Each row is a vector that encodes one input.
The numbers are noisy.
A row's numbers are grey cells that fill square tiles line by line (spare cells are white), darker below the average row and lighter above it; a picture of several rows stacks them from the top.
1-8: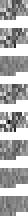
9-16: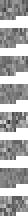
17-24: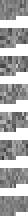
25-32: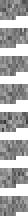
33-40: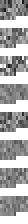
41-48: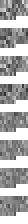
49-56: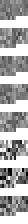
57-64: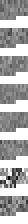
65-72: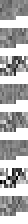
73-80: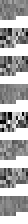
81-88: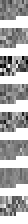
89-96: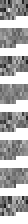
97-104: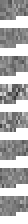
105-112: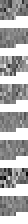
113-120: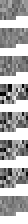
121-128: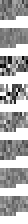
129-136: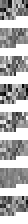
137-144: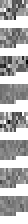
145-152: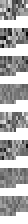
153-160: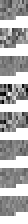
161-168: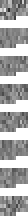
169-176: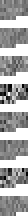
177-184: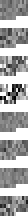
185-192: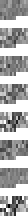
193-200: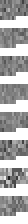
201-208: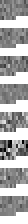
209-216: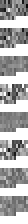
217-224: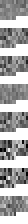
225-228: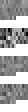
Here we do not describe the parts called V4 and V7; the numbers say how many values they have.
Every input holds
a point on an 8-point circle, a true/false value and a value of V7, together with either a point on a 5-point line, or a value of V4.
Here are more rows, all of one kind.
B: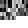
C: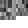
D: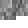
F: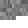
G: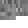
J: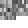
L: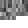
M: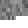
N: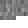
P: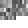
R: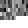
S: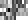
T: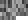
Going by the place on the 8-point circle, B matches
D, N and R.
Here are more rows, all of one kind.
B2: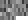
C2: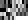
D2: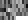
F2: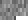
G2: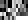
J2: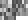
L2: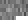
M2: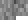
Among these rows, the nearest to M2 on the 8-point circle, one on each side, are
C2 and L2.
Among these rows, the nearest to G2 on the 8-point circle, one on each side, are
D2 and F2.
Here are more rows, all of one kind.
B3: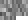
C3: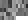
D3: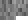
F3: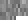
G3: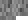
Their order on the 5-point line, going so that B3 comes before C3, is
B3, F3, D3, C3, G3.
